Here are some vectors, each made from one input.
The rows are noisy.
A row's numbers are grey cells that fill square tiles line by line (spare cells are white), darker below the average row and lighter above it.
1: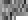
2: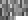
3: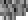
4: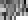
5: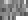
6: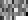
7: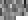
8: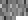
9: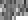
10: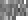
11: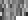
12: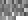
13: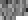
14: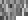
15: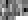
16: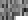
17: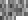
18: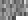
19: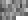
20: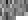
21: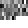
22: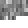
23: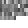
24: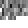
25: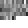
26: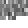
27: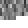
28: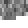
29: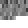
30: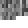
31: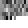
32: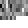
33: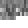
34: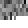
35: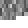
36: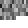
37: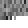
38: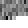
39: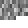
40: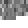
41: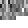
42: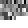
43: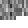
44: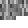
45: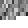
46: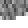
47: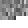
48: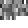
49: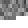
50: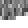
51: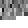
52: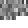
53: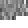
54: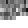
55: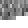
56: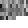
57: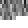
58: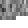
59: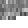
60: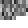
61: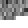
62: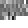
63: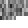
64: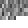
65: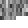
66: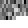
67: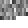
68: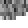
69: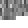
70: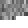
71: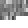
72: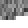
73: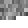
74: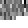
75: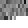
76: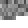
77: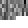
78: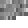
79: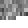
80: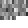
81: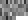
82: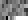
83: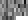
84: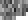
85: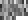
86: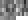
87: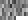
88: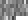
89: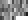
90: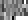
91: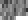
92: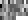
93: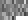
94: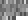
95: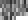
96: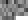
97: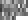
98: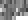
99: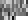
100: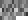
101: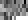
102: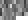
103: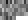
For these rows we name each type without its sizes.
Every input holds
a label, a node of a tree and a true/false value.
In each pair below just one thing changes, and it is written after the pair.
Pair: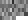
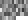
the node of the tree
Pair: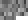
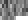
the label
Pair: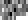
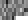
the node of the tree
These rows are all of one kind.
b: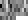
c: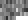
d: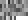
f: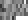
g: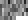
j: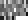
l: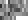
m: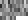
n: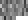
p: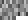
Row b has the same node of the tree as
d, g, l and m.
